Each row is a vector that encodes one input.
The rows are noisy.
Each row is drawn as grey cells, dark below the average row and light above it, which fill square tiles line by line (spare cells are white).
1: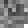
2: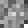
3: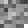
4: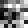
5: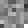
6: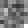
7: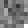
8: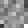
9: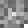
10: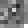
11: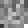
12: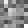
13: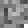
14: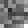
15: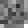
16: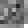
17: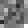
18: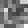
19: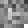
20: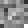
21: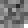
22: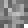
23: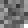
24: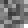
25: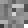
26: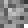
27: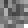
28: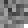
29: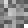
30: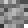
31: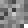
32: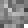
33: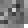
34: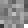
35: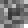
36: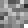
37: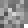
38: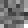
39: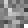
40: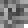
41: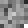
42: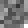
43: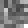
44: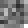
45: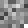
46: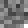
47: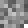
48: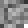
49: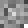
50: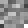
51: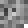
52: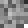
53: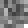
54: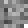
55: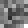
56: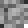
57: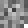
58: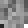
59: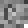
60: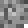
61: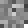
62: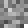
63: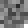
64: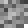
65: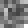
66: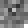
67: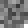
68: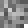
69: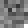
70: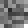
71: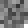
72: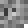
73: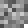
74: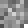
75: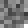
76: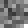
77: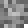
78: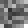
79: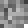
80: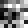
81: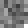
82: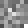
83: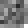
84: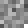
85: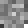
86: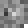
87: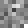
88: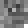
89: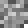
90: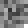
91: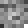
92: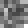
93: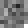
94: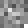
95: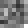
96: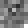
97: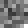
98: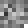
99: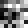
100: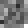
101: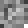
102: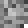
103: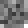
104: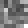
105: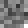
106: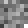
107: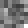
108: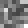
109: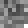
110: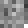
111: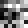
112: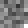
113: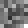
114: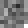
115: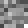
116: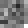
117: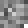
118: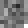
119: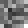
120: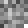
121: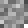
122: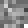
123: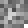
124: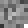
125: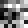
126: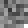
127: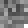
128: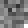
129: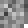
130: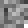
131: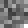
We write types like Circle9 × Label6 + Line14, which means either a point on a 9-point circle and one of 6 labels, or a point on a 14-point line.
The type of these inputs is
List2(Line5 × Line8).
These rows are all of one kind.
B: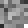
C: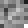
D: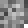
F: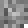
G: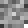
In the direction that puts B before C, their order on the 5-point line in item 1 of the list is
F, B, C, D, G.
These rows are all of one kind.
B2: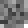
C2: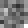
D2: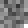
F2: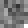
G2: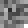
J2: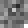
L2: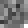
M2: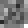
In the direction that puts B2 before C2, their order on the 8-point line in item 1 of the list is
B2, L2, M2, D2, G2, J2, F2, C2.
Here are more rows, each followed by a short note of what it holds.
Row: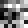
the empty list
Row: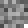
a list of two items
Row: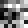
the empty list
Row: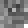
a list of one item
